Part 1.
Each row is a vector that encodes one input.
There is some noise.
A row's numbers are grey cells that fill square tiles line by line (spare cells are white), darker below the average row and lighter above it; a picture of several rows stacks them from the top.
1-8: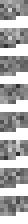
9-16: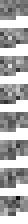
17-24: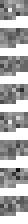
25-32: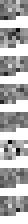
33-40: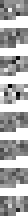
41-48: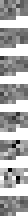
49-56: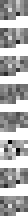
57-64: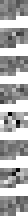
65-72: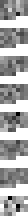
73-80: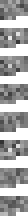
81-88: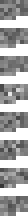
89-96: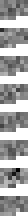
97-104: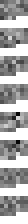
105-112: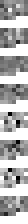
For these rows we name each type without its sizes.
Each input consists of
a list of points on a line.
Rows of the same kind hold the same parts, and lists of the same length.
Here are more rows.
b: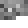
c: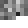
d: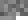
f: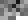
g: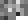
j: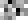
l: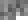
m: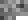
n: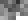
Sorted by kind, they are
b, c, g
d, f, l, m, n
j

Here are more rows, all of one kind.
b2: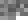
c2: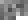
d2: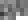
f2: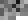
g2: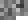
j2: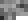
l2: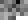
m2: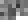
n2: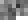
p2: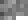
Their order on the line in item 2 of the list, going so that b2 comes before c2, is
b2, m2, n2, g2, l2, c2, d2, f2, p2, j2.
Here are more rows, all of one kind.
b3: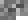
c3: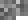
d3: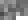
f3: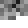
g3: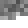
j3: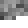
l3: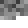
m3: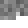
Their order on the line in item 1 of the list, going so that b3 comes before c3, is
f3, l3, g3, m3, d3, j3, b3, c3.
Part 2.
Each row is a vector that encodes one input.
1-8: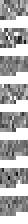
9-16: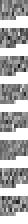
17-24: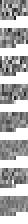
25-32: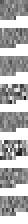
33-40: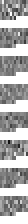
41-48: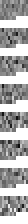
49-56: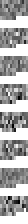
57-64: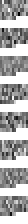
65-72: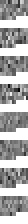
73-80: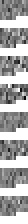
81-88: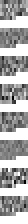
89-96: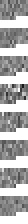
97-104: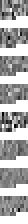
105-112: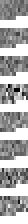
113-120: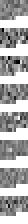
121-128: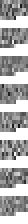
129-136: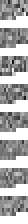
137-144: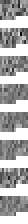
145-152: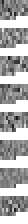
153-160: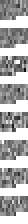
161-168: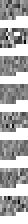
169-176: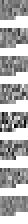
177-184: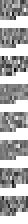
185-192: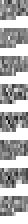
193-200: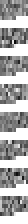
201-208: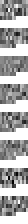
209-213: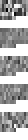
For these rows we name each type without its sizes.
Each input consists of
a label, together with either a fixed value, or four true/false values.
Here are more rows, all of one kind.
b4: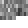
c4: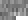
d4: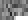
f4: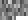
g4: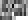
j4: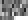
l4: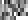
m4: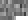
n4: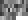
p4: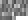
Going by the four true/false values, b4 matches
d4, g4, j4 and m4.
